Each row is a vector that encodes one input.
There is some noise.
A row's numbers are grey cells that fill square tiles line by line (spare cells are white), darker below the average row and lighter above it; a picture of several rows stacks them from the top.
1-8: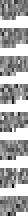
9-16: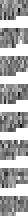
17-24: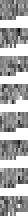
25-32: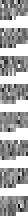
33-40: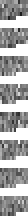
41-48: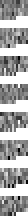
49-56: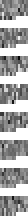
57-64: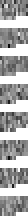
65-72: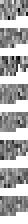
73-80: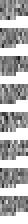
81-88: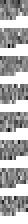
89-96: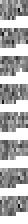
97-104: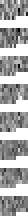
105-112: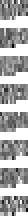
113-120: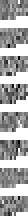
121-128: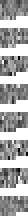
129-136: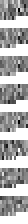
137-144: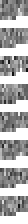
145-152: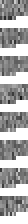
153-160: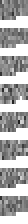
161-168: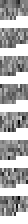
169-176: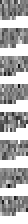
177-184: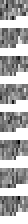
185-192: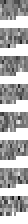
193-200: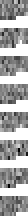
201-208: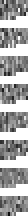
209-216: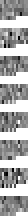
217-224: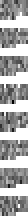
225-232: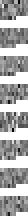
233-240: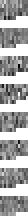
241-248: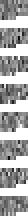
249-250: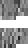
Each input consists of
four true/false values, together with either a node of a 7-node tree, or a node of a 12-node tree.
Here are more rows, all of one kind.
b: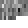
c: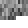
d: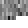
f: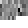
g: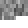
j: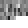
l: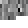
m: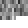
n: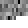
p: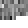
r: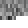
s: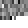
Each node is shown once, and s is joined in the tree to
p.
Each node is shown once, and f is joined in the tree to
l.
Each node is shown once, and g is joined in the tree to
d.
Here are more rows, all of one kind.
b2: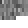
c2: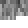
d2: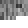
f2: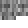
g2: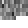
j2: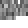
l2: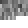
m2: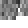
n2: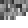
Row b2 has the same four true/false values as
f2 and g2.
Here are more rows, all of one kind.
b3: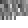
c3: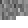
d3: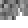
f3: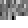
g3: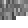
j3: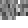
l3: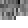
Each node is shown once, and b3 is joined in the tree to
c3 and j3.
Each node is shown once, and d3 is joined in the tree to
l3.
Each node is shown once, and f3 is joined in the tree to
g3.
